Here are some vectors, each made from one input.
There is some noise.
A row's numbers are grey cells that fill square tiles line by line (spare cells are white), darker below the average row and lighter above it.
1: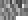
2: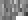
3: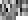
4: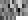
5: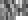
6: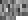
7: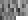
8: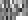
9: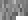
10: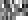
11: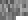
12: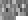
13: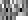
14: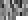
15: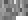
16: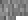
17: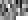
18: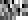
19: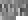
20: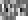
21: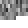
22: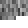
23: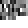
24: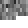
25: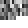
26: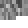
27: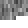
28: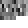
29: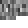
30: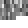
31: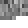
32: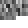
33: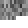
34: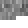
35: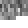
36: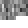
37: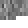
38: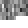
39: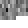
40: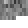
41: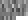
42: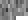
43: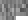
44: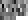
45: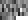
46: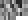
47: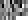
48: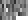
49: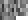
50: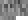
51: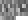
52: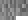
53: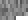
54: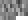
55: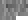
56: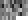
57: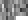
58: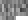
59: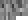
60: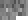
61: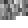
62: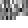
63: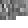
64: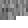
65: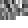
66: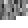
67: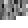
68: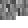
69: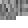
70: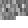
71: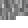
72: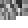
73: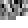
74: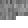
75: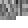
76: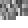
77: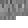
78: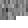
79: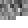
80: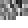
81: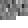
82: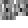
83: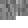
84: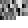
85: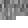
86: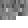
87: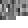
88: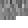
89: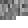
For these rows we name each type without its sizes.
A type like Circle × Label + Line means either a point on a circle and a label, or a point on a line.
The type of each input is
Bool × Label + Line.
